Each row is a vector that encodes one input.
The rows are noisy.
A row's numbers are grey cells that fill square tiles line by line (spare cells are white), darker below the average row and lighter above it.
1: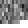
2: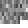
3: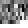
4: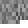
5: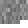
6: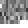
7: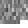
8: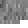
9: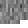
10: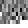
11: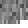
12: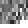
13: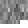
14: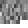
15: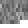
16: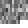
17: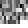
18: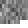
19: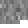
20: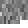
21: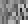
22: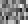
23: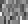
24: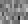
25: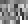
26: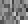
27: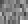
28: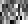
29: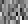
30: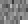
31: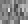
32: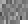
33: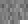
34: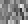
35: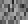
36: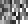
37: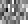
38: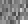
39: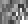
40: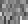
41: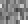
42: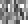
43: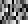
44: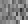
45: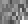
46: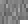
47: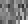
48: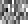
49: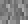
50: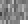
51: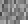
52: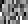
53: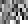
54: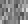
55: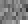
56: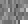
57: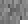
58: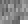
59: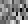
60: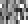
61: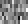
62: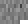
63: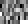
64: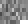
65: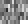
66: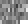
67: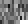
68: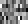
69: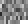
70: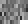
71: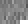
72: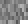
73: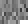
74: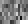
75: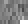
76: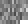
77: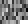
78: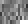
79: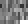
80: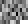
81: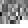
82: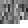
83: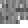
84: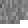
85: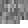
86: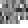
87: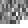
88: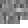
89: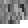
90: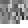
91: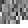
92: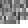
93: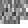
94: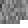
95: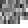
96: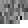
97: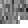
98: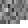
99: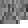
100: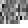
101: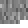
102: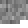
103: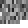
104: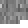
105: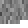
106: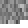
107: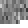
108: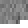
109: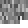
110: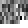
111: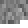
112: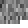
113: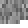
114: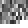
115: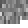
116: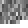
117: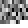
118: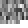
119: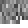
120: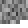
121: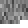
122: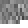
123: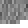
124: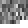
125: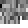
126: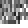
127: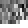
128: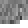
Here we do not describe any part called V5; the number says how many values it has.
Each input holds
a value of V5, together with either a point on a 7-point line, or a point on an 8-point line.
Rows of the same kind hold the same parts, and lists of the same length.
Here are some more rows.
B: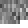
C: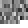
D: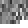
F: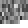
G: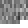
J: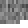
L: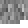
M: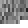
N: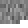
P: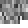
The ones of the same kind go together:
B, C, F, L
D, G, J, M, N, P

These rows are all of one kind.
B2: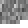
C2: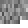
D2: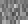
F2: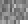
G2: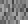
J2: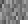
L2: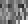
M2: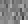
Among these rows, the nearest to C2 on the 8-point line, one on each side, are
B2 and G2.
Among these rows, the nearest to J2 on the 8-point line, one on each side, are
L2 and M2.
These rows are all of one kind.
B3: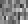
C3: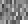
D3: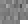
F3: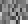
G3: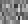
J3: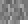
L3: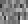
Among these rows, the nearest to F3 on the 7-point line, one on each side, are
J3 and L3.
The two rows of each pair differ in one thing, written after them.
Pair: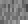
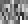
the value of V5
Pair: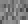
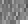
the place on the 7-point line
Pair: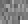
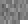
the place on the 7-point line
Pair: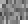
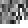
the value of V5
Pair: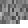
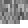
the value of V5
